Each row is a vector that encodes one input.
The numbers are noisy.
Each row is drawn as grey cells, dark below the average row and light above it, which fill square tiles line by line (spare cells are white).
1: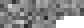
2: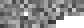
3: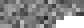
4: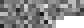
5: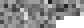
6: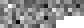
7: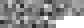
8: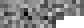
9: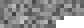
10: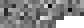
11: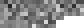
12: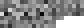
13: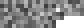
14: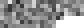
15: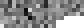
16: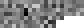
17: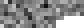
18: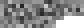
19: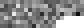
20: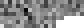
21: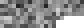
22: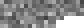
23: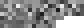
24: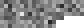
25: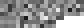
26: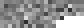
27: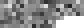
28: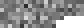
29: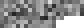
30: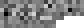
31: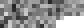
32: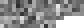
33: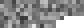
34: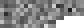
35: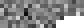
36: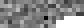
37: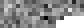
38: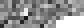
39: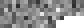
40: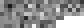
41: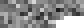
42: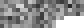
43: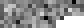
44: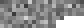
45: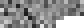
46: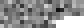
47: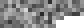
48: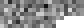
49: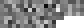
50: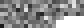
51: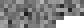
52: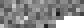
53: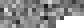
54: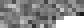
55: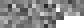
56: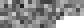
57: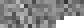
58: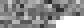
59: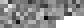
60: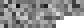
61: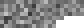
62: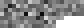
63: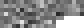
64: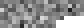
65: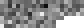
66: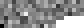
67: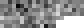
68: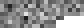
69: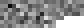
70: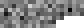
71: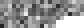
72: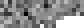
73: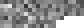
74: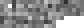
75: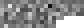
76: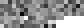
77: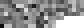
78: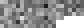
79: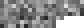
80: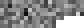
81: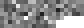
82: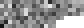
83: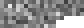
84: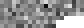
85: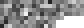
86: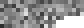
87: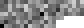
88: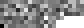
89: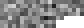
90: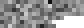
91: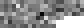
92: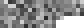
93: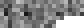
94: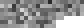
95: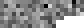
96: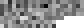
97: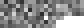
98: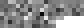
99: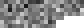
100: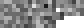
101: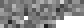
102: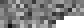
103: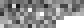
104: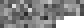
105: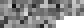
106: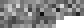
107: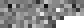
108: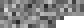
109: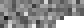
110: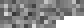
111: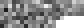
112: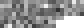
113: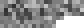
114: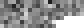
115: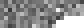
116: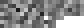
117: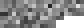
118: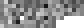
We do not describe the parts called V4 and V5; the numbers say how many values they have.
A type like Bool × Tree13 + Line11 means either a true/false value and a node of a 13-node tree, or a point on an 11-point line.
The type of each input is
Bool × Line6 × V4 × V5.
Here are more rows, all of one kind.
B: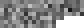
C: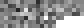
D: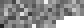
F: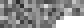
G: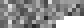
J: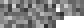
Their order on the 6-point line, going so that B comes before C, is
G, J, D, B, F, C.
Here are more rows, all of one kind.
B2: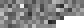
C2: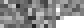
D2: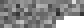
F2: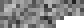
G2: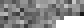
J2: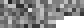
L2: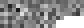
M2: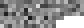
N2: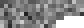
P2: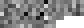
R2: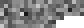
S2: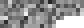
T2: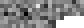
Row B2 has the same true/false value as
F2, L2 and S2.
